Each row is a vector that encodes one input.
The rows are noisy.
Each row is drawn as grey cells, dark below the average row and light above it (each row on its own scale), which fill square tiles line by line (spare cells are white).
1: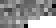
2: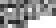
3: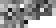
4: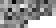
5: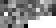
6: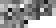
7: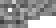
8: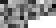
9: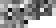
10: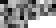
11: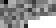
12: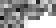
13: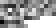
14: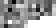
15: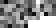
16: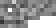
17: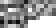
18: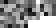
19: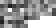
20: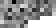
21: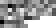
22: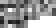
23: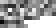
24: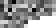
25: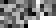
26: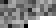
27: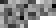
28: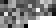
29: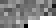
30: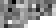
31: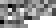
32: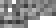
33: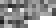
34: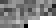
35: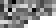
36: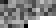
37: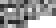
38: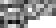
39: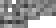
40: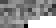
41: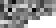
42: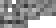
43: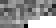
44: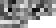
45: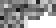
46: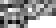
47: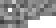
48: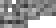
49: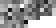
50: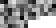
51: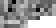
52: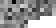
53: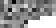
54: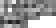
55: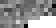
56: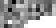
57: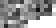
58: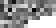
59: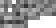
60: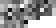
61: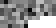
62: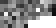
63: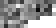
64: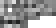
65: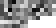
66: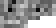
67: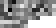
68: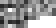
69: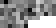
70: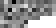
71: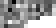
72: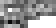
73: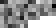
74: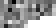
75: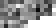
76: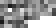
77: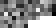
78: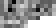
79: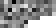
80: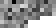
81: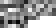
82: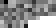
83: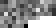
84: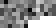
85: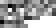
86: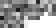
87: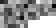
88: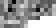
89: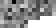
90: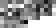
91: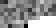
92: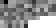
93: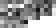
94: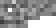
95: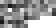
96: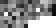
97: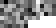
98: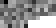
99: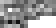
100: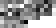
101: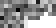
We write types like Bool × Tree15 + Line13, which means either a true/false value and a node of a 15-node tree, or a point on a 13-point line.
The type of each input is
Bool × Circle9 + Tree10 + Unit.
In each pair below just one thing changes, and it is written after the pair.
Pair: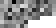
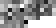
the place on the 9-point circle
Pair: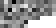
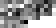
the place on the 9-point circle
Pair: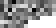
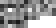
the true/false value
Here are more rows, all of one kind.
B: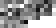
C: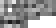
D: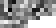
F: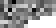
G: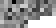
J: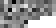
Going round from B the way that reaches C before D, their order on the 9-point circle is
B, C, G, J, F, D.
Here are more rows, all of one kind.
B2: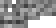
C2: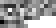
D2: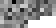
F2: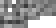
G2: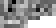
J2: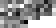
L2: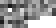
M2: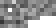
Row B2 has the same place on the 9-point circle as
F2 and J2.
